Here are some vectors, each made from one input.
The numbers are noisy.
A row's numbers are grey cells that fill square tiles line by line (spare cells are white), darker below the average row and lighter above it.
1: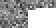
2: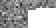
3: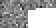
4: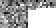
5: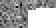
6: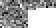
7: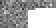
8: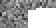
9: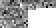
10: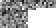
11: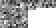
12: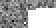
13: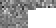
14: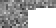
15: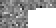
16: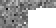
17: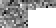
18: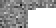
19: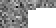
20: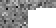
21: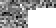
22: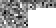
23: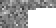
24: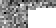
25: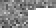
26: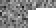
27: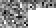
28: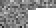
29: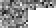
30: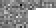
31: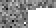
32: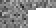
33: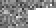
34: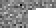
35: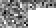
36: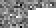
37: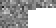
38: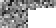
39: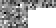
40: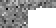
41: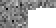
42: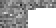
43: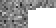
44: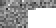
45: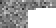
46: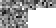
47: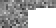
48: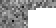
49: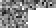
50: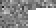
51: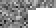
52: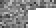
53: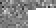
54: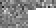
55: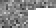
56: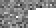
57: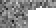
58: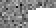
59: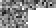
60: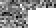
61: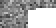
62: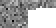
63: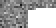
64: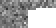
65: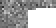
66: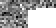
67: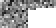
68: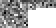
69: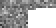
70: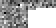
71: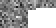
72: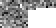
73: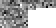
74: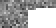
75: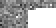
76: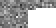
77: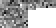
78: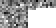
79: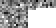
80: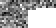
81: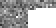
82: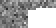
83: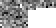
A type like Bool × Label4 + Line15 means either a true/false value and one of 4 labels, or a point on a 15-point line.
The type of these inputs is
Bool × (Line5 × Line5 + Unit) + Tree8.
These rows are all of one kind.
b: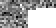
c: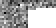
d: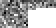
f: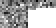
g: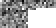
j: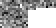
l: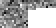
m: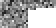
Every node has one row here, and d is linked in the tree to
l.
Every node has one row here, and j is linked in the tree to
b and l.
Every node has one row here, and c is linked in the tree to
f and l.
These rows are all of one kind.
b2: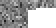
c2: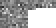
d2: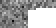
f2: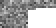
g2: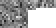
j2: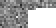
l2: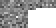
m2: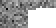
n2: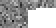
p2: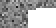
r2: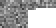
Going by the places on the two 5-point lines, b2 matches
g2, j2, n2 and r2.
